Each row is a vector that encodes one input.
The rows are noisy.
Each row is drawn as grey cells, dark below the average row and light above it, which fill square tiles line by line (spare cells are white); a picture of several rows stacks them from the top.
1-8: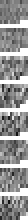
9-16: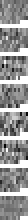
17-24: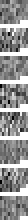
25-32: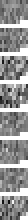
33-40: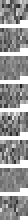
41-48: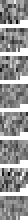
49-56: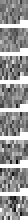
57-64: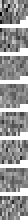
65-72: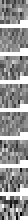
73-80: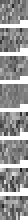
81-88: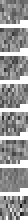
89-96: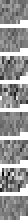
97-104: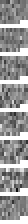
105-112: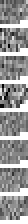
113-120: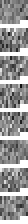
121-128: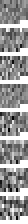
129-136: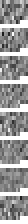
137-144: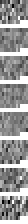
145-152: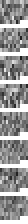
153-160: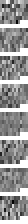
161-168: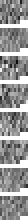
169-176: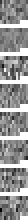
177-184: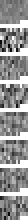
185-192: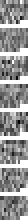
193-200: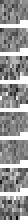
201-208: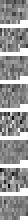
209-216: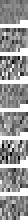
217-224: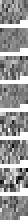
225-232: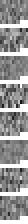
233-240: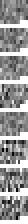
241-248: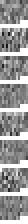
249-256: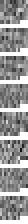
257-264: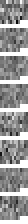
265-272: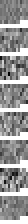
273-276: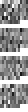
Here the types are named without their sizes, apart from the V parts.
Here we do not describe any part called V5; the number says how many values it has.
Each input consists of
either a point on a circle and a point on each of three lines, or a value of V5.
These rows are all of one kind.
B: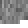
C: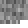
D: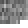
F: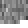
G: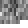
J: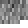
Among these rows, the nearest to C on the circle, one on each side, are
G and J.
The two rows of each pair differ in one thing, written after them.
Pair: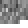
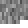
the place on the circle
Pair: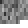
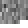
the place on the circle
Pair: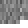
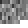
the place on the circle
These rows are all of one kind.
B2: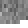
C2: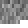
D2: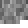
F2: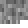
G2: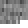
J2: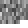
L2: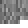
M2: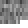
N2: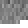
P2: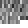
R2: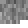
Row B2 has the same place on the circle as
C2, N2 and R2.
